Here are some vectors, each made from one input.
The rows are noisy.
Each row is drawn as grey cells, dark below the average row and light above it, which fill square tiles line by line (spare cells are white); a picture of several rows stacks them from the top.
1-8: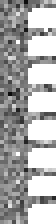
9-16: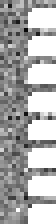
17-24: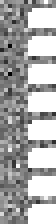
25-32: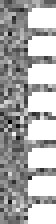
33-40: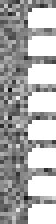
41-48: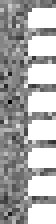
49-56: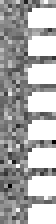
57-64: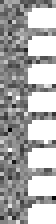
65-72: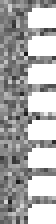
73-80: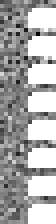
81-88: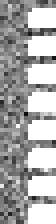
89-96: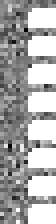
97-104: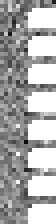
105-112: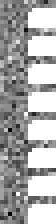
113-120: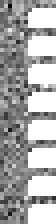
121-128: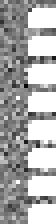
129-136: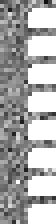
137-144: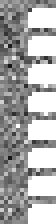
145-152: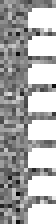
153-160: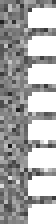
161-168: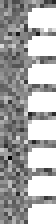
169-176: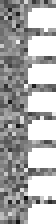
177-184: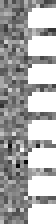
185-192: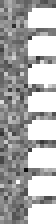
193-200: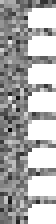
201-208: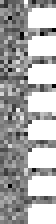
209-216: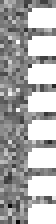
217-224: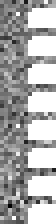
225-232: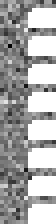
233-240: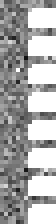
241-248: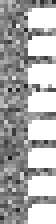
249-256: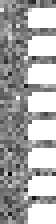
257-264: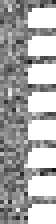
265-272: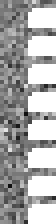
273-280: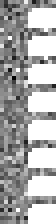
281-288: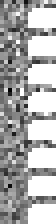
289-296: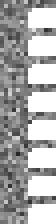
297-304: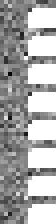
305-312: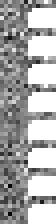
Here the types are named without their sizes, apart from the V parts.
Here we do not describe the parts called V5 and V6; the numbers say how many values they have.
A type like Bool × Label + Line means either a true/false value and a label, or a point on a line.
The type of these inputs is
Bool × (Tree + V6) × V5.
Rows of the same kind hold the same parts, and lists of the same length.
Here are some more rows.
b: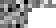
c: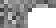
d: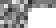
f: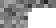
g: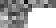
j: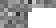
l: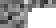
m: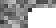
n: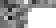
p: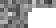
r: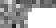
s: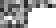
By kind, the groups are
b, g, s
c, d, f, j, l, m, n, p, r

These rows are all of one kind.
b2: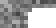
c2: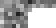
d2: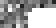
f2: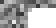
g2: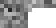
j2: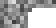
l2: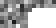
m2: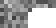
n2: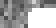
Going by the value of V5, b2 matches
d2, m2 and n2.
